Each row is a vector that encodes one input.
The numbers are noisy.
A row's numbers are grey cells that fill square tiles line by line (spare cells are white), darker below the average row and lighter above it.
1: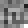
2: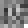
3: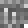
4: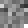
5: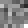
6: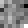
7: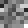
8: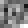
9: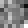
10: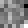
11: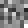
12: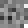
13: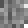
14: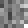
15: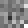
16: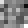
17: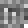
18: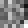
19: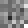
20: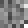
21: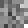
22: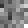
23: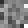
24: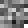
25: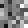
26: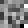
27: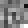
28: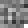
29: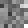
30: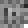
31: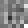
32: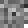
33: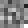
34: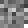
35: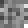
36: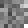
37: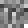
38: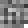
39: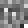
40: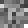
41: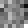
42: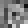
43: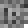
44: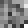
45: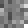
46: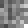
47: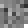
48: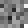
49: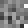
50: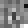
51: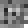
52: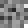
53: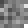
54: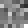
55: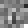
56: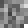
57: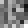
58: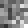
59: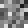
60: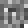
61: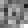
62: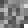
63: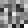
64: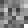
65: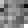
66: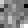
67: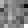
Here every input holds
a point on a 4-point line and a true/false value.
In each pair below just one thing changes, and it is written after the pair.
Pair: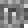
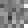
the place on the 4-point line
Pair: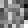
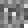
the true/false value
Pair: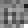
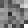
the true/false value
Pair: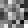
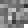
the place on the 4-point line
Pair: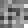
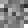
the true/false value
